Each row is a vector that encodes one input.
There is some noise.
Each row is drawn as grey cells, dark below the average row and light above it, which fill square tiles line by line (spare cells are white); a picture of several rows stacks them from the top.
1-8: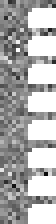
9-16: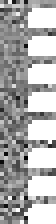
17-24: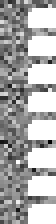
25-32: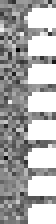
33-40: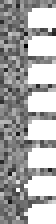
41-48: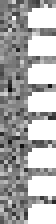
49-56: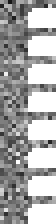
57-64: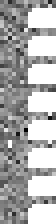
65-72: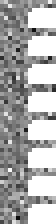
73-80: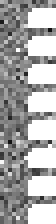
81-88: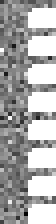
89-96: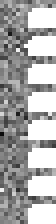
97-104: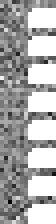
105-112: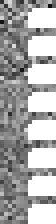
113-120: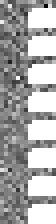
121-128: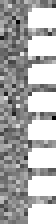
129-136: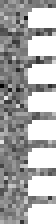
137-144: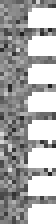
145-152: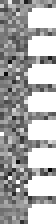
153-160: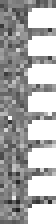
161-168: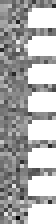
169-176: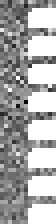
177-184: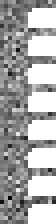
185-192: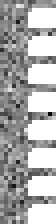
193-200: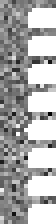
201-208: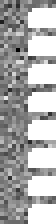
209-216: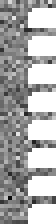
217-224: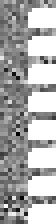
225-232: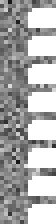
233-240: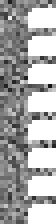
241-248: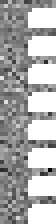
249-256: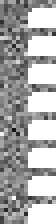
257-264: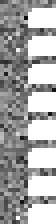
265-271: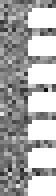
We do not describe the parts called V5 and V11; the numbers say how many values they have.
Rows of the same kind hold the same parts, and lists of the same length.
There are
4 kinds of row.
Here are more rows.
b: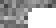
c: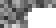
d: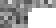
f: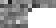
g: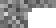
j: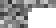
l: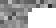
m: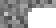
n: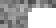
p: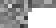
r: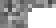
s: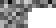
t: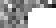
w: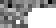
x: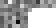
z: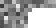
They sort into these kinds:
b, j, l, p, s, t
c, m
d, g, x
f, n, r, w, z

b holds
a point on a 6-point line, a node of a 9-node tree and four true/false values.
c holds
a point on a 6-point line, a value of V5 and a value of V11.
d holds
a point on a 6-point line, a node of a 9-node tree and a value of V11.
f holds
a point on a 6-point line, four true/false values and a value of V5.
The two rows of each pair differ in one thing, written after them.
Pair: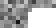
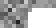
one of the four true/false values
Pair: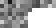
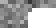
the place on the 6-point line
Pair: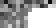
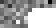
the value of V5
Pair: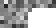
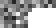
the value of V5
